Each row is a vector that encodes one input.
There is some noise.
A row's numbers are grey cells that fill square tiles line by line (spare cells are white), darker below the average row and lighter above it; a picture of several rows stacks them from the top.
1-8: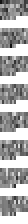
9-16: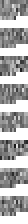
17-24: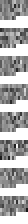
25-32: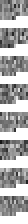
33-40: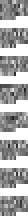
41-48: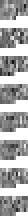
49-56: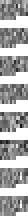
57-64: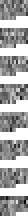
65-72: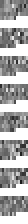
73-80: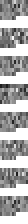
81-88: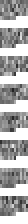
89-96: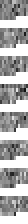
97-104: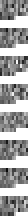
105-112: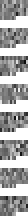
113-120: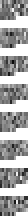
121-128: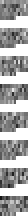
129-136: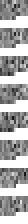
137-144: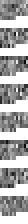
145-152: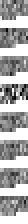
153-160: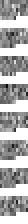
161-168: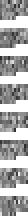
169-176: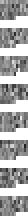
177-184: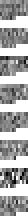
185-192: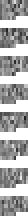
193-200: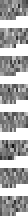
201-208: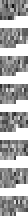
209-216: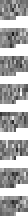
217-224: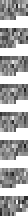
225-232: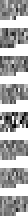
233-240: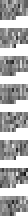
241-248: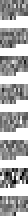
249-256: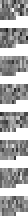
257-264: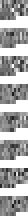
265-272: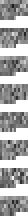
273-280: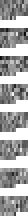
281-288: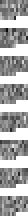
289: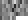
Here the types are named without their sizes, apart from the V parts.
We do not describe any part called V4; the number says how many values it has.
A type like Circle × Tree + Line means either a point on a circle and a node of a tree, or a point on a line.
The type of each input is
List(Bool × (Circle + V4)).
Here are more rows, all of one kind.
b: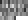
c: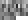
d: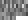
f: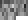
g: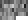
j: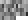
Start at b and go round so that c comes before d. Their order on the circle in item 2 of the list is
b, c, d, j, g, f.
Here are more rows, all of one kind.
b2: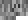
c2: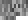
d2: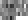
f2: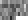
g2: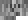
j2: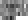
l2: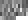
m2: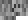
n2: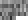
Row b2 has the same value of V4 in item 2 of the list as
f2 and n2.
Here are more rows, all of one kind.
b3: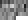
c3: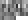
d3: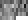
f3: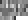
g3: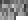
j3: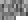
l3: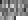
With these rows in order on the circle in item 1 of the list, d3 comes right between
b3 and j3.
